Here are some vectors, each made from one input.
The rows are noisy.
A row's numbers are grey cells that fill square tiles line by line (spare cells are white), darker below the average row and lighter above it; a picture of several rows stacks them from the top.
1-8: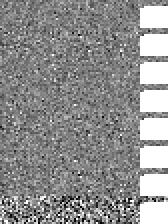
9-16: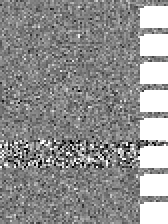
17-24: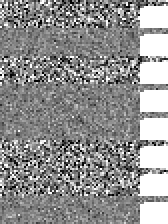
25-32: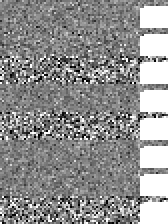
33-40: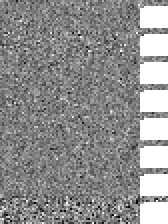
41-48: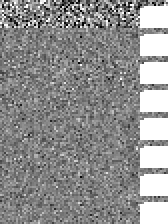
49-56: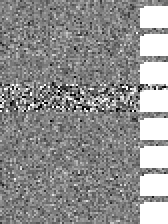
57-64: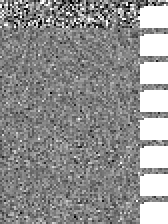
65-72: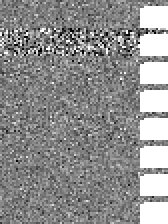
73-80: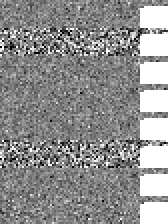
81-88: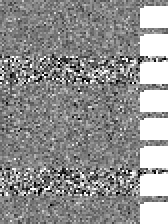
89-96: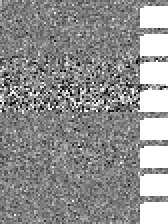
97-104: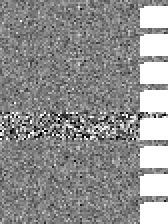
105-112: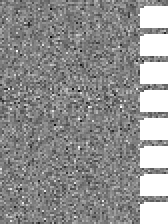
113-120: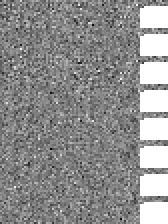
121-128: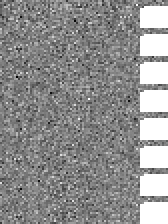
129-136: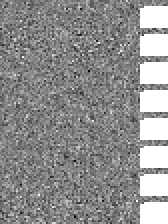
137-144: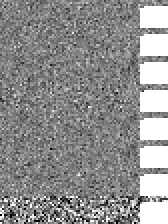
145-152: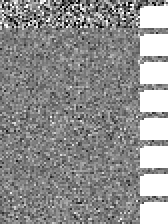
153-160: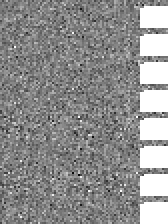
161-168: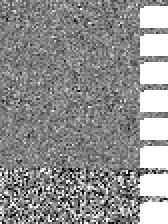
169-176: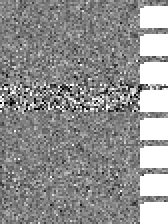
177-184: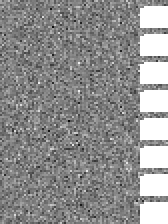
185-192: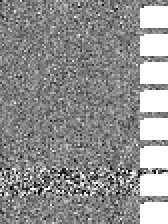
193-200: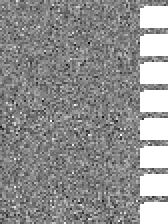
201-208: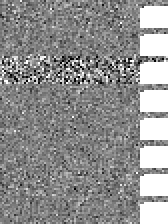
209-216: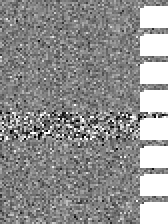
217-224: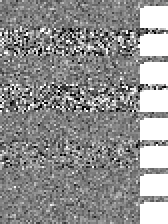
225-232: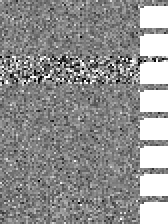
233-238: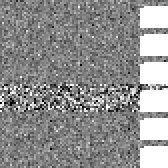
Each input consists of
either a point on a 6-point line, or a list of up to three points on a 10-point circle.
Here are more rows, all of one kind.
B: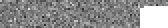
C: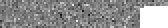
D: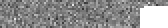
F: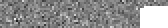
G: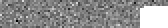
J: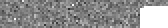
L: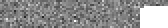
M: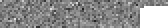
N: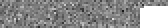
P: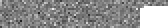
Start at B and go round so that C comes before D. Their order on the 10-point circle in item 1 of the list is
B, M, N, C, J, D, P, G, F, L.
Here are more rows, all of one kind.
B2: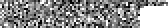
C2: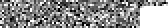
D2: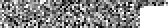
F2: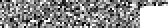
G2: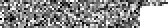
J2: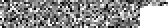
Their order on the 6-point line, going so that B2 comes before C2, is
B2, D2, F2, C2, G2, J2.
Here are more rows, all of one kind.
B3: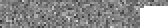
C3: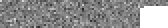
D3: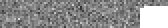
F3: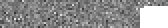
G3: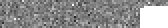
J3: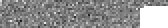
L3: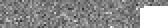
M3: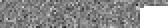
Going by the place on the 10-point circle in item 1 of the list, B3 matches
F3 and L3.
